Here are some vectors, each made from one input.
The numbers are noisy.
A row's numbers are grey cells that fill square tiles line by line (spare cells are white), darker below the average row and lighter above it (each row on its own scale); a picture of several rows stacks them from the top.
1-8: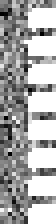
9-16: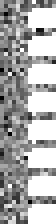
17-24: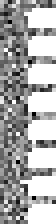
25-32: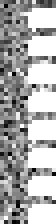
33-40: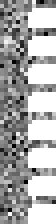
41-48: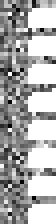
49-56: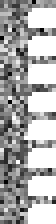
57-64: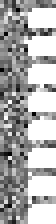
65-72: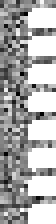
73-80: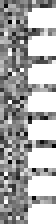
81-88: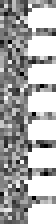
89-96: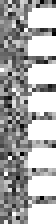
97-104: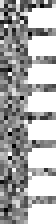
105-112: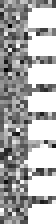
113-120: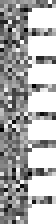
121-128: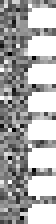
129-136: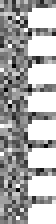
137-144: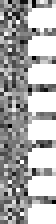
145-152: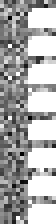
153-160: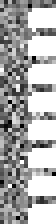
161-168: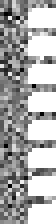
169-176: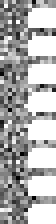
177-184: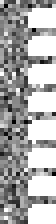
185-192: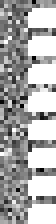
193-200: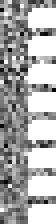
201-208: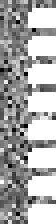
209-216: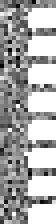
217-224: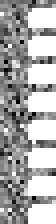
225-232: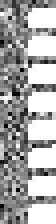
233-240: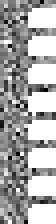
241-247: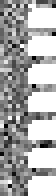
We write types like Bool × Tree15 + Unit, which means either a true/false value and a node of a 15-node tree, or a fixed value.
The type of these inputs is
Line10 × Line10.
